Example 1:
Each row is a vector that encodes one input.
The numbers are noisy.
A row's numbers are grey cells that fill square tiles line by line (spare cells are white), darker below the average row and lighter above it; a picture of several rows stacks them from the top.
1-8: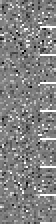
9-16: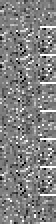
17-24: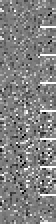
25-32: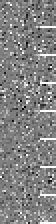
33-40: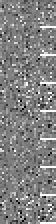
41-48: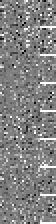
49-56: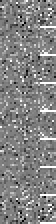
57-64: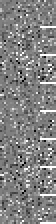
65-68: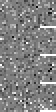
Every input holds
a point on a 6-point line, together with either a fixed value, or a node of an 8-node tree.
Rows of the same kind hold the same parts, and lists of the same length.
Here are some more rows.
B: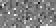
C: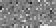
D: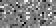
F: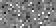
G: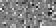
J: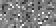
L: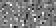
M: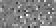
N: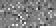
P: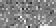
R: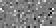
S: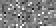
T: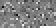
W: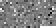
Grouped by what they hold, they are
B, C, F, G, J, L, M, N, P, R, S, T, W
D

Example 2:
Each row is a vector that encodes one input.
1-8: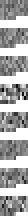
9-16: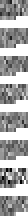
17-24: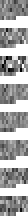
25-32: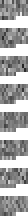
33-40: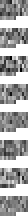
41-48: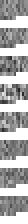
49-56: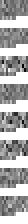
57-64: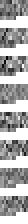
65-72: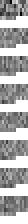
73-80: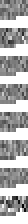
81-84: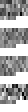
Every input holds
either a point on an 8-point circle, or a point on an 8-point line.
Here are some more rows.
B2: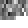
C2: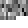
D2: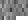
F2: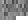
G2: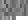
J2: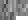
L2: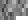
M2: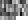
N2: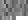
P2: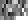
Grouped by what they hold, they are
B2, J2, L2, P2
C2, D2, F2, G2, M2, N2

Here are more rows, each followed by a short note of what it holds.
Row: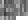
a point on an 8-point line
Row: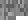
a point on an 8-point line
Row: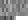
a point on an 8-point circle
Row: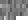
a point on an 8-point line
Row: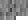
a point on an 8-point line
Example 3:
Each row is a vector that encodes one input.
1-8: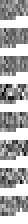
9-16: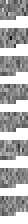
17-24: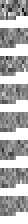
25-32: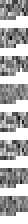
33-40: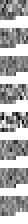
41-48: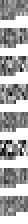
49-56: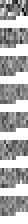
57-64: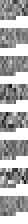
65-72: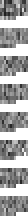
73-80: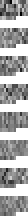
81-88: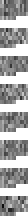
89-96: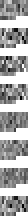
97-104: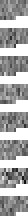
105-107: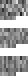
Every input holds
either a point on an 8-point circle, or a point on an 8-point line.
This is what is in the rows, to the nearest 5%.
About 50% of them hold a point on an 8-point circle. The rest hold a point on an 8-point line.
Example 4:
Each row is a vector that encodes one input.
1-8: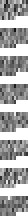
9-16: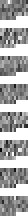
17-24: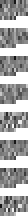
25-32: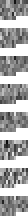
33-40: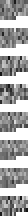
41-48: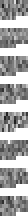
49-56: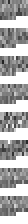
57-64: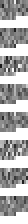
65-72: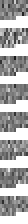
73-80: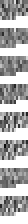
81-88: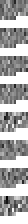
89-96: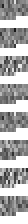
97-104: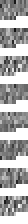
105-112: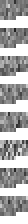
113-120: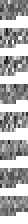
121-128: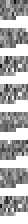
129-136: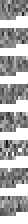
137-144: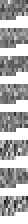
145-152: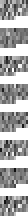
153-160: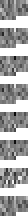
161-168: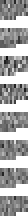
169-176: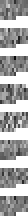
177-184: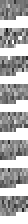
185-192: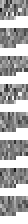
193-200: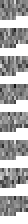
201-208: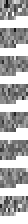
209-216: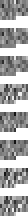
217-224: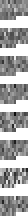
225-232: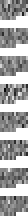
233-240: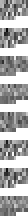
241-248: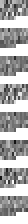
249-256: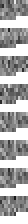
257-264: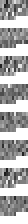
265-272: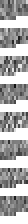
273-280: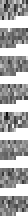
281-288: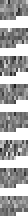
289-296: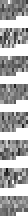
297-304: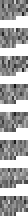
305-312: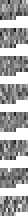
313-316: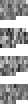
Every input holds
either a point on a 14-point circle, or a point on a 4-point line.
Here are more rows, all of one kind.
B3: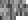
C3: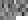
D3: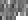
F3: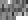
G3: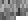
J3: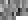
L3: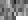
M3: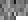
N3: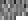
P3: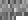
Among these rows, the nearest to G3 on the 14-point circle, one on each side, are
J3 and P3.
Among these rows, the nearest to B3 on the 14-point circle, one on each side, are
C3 and J3.
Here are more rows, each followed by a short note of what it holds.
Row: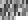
a point on a 4-point line
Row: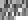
a point on a 4-point line
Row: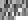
a point on a 4-point line
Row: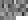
a point on a 14-point circle
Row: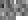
a point on a 14-point circle
